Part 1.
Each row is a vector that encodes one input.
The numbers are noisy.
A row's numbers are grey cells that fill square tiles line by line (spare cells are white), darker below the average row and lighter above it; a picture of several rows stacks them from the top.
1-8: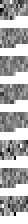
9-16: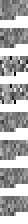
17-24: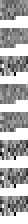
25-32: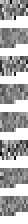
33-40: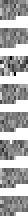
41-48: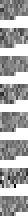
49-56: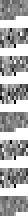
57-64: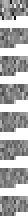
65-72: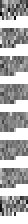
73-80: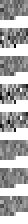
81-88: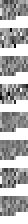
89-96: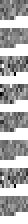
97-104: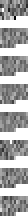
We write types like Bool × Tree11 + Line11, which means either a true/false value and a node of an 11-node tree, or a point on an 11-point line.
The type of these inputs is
Label4 + Line10.
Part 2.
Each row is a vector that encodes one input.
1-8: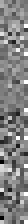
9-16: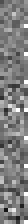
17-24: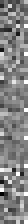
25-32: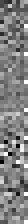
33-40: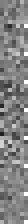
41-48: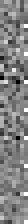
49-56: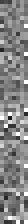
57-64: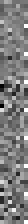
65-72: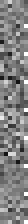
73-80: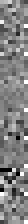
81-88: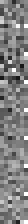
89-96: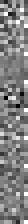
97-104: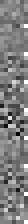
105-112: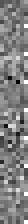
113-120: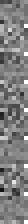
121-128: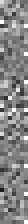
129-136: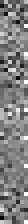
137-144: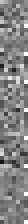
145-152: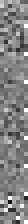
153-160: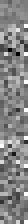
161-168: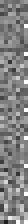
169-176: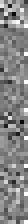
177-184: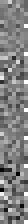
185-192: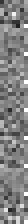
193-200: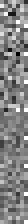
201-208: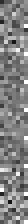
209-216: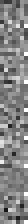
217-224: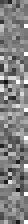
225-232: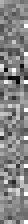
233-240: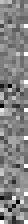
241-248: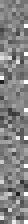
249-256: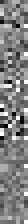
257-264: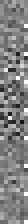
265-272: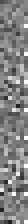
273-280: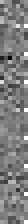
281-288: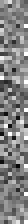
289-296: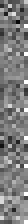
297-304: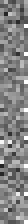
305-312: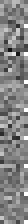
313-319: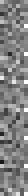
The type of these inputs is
Line10 + Tree16.
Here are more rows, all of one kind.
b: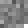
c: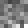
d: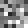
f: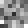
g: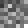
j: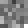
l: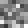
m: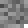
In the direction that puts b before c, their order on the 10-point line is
d, g, b, m, j, c, f, l.
